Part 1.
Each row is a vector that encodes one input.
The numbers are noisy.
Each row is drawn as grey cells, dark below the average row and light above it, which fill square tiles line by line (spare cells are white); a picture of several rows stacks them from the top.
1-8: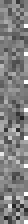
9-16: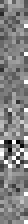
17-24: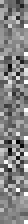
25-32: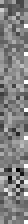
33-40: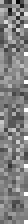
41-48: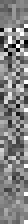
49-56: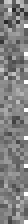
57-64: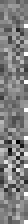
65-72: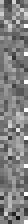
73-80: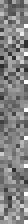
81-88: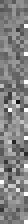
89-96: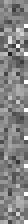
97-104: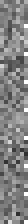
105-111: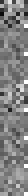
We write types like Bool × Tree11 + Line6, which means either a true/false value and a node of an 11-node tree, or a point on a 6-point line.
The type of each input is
Circle15.
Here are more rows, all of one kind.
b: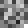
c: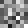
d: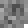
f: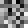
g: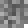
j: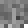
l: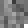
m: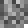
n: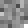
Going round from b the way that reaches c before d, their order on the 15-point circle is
b, c, n, g, d, l, m, j, f.
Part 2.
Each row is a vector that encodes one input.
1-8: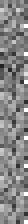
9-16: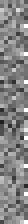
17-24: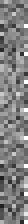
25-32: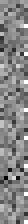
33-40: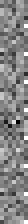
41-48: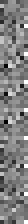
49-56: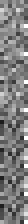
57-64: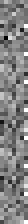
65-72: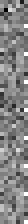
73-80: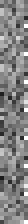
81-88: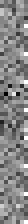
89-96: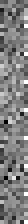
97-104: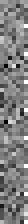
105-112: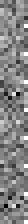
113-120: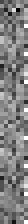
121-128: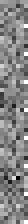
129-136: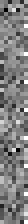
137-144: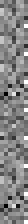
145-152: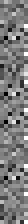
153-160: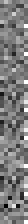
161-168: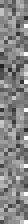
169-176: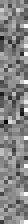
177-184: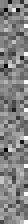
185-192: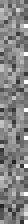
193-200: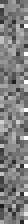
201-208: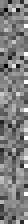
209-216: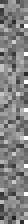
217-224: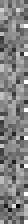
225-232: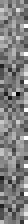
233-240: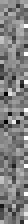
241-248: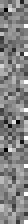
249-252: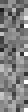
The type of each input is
Line10.
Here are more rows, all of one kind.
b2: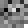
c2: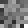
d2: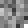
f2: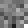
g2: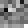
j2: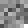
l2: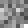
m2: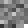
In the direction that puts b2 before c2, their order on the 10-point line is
g2, b2, c2, f2, m2, j2, l2, d2.
